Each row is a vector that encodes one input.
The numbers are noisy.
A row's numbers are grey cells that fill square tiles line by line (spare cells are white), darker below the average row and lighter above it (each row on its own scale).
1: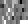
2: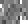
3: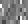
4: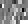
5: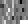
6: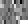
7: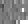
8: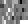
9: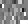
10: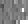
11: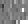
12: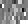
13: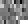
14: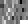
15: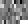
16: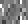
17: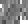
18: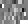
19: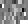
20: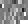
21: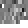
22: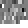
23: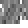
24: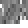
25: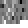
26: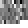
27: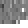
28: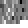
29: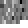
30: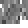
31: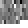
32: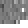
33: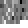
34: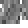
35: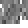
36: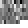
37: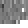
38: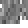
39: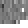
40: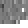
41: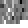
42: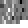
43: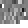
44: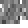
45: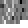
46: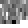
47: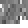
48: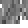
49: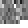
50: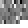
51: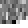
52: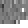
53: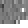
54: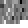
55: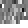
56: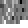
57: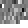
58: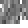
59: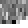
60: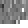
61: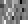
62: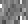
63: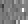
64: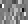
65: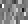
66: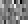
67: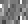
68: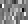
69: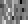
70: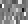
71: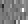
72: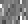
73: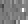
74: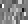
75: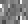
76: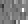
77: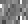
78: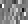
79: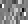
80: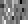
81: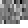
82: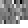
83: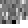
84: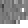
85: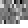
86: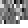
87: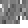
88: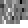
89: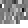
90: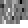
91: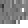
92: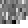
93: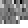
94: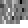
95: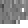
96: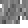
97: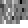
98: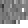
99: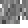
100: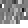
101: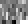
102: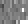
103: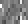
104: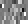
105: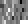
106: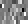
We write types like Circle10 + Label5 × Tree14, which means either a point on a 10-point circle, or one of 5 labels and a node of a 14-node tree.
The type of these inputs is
Label6.
